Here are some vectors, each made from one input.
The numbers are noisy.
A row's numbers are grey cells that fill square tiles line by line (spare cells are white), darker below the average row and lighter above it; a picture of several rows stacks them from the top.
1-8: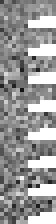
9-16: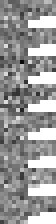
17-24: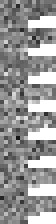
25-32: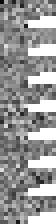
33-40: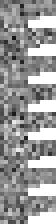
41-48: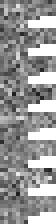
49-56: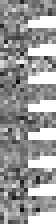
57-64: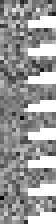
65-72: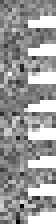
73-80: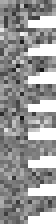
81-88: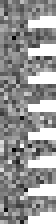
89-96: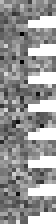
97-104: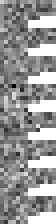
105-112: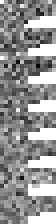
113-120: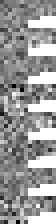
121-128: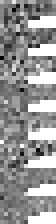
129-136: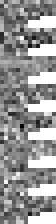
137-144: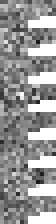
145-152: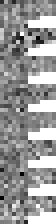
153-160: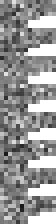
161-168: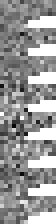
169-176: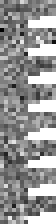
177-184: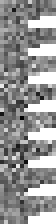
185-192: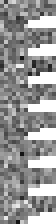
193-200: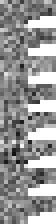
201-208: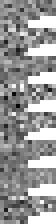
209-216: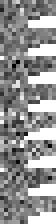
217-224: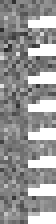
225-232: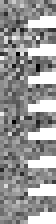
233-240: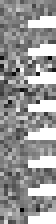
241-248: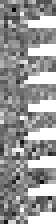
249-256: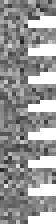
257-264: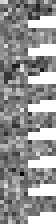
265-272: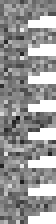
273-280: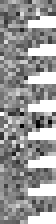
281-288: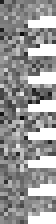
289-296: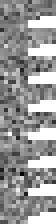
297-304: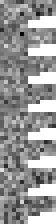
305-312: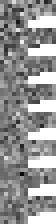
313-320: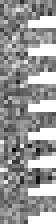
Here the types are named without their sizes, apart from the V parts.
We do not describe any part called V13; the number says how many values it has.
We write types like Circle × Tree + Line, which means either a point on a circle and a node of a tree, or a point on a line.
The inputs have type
Circle + Tree + V13.
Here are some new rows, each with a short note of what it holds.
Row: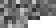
a node of a tree
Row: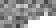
a point on a circle
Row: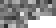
a node of a tree
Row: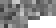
a node of a tree
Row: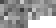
a value of V13
